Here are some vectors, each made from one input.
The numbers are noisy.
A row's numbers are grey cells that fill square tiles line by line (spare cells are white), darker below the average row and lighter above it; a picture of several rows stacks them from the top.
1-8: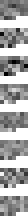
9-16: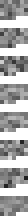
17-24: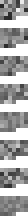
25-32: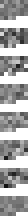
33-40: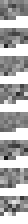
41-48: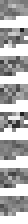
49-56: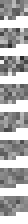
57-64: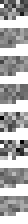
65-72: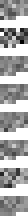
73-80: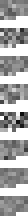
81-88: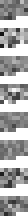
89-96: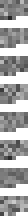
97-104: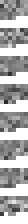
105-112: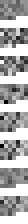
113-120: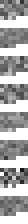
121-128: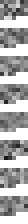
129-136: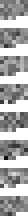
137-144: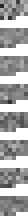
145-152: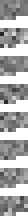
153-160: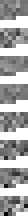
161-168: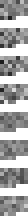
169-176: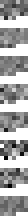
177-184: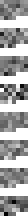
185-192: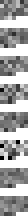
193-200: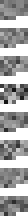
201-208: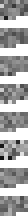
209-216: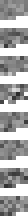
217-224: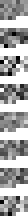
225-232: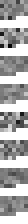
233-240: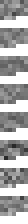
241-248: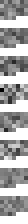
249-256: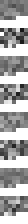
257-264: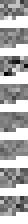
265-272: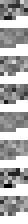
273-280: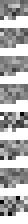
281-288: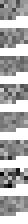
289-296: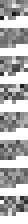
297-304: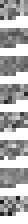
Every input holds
four true/false values.
